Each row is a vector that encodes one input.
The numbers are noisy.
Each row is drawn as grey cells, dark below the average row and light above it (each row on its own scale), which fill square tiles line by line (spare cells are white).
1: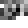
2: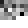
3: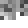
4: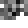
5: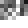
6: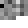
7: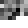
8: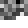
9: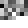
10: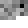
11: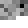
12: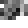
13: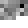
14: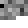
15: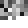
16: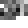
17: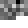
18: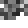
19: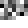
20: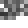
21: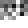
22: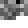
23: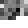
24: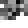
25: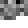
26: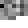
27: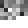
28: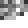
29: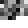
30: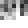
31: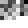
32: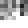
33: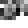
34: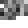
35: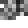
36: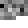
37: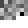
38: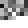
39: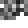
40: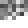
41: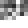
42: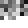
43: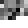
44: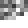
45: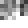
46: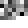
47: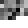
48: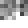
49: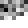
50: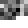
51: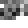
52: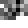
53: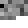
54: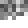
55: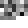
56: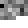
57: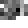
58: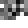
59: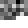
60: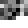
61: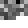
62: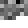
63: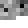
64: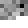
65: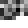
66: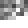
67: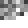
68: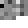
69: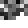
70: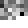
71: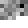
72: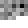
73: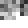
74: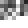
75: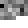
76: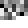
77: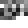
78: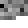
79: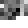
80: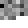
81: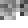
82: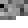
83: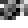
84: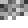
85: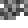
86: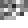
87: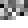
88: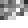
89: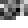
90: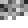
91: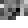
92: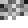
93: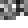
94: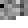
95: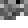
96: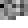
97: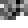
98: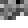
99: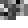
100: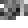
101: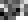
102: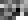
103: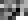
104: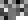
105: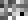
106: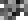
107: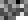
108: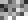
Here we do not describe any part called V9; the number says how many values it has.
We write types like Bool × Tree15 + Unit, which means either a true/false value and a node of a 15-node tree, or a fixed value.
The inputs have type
Bool × Line6 + V9.
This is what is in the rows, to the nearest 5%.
About 45% of them hold a point on a 6-point line and a true/false value. The rest hold a value of V9.
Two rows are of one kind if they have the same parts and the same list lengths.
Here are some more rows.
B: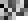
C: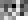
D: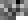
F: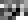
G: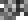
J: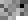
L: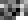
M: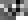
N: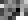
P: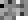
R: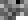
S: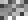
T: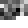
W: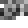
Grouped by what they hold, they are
B, C, J, P, S
D, F, G, L, M, N, R, T, W

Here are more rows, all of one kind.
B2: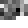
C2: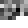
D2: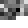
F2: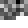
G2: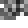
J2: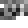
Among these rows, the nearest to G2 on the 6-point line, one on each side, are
C2 and J2.
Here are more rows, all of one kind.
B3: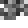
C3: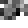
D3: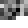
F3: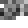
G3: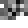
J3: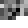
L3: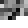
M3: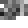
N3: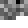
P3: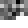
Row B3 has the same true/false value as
G3, N3 and P3.
